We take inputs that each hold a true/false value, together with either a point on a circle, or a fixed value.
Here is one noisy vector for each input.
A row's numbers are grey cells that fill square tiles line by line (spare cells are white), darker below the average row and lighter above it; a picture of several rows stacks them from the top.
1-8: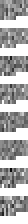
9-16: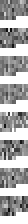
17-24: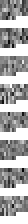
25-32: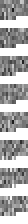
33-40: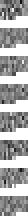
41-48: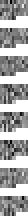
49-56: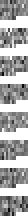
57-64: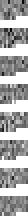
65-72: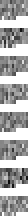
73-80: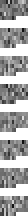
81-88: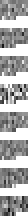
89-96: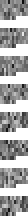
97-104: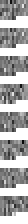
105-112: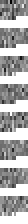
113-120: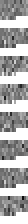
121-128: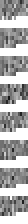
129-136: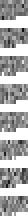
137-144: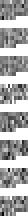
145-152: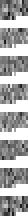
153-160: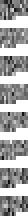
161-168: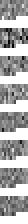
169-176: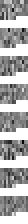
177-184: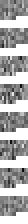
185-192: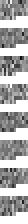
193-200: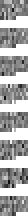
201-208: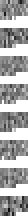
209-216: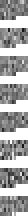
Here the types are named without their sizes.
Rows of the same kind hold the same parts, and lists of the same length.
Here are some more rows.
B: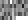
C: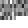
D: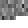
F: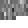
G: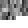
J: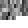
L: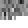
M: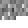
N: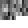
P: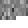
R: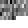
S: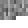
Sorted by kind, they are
B, C, D, F, L, M, P, R, S
G, J, N

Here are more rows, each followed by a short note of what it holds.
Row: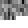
a true/false value
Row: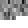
a true/false value
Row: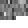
a point on a circle and a true/false value
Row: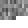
a point on a circle and a true/false value
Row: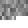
a point on a circle and a true/false value
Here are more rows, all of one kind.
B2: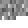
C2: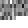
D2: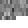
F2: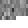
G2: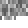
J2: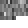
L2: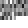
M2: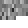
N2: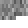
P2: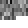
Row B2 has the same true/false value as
G2 and N2.
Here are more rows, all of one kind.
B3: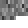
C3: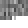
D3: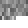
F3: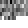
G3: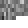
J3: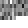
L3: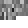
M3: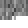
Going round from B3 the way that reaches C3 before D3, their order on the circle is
B3, J3, C3, M3, D3, F3, L3, G3.
